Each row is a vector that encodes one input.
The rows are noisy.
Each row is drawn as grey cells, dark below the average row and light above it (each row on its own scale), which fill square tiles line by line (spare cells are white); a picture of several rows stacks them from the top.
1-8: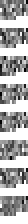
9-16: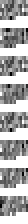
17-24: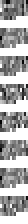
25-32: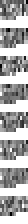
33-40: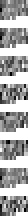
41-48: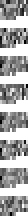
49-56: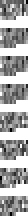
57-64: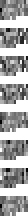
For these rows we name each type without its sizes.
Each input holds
a list of points on a line.
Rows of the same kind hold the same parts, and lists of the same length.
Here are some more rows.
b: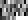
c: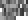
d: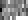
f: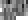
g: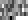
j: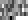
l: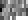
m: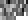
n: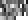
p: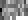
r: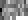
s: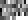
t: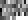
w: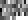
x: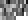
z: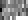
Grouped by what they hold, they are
b, d, l, p, r, s, t, w, z
c, f, m, n, x
g, j

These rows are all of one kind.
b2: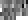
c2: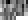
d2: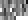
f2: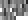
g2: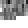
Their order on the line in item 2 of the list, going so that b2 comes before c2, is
b2, d2, f2, g2, c2.
